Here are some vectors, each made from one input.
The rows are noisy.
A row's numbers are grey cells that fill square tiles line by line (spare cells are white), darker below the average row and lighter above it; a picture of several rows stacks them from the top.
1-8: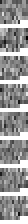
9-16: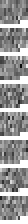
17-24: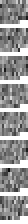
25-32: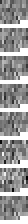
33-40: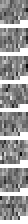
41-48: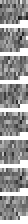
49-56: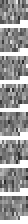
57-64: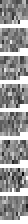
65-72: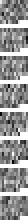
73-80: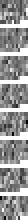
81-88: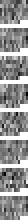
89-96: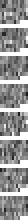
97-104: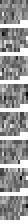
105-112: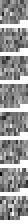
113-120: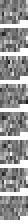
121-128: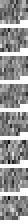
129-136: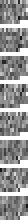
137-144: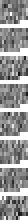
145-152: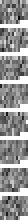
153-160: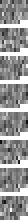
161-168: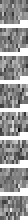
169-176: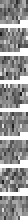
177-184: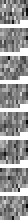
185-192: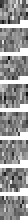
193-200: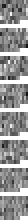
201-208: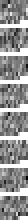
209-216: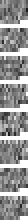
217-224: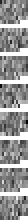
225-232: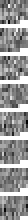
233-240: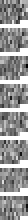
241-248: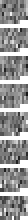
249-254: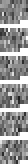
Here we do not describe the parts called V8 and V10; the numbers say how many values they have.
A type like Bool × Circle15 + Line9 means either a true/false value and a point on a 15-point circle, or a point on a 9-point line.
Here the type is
Bool × Bool × Bool × Bool + (Circle9 × V8 + V10) × Label5.
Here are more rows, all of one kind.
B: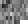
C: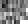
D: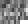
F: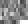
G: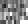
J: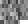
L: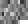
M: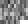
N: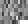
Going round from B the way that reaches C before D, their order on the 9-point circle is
B, J, C, G, N, F, L, D, M.
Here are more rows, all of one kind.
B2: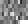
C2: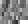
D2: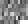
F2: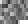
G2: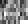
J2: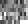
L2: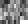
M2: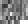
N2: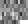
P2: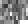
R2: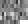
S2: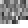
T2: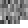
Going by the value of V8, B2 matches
F2, J2 and N2.
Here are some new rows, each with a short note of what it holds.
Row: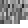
one of 5 labels and a value of V10
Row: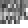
a point on a 9-point circle, one of 5 labels and a value of V8
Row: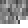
four true/false values
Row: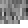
four true/false values
